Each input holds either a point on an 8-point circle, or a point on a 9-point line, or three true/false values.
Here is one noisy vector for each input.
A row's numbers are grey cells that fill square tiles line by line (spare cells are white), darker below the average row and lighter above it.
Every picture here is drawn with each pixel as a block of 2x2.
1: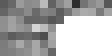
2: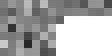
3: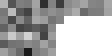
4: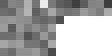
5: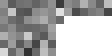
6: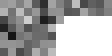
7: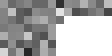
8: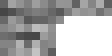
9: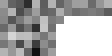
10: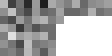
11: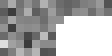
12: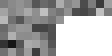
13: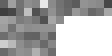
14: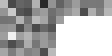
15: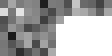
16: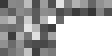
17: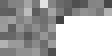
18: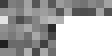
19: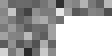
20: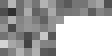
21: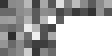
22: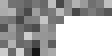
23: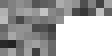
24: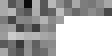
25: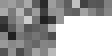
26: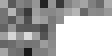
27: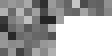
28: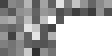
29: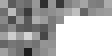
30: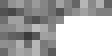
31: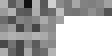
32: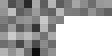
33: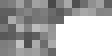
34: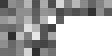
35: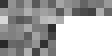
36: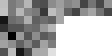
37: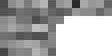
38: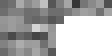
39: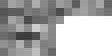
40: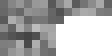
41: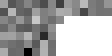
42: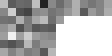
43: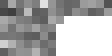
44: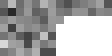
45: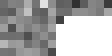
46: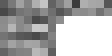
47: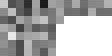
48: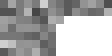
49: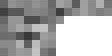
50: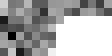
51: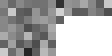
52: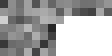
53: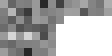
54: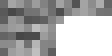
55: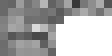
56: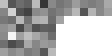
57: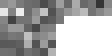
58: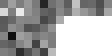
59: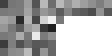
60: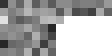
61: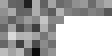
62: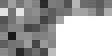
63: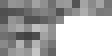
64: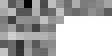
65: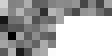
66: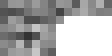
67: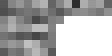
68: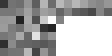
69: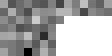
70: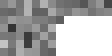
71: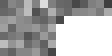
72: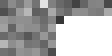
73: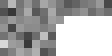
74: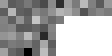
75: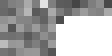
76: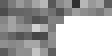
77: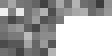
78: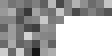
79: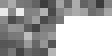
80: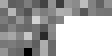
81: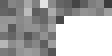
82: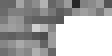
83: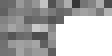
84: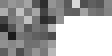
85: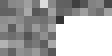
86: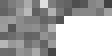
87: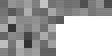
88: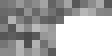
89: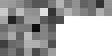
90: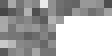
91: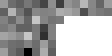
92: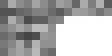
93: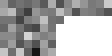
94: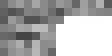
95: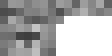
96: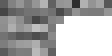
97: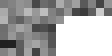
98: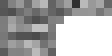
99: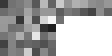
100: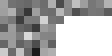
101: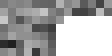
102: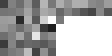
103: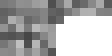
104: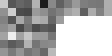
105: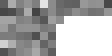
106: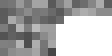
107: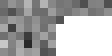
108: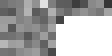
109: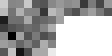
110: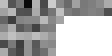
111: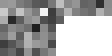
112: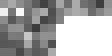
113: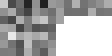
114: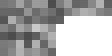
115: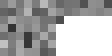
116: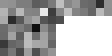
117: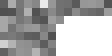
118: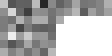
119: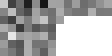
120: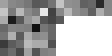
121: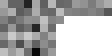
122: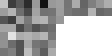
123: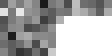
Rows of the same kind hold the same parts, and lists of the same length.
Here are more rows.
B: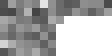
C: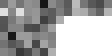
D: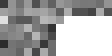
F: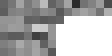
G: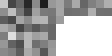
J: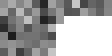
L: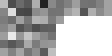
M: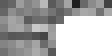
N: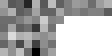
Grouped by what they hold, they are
B, F, M
C, D, J
G, L, N

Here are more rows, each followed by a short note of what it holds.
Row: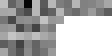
a point on an 8-point circle
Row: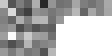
a point on an 8-point circle
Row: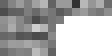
three true/false values
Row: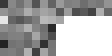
a point on a 9-point line
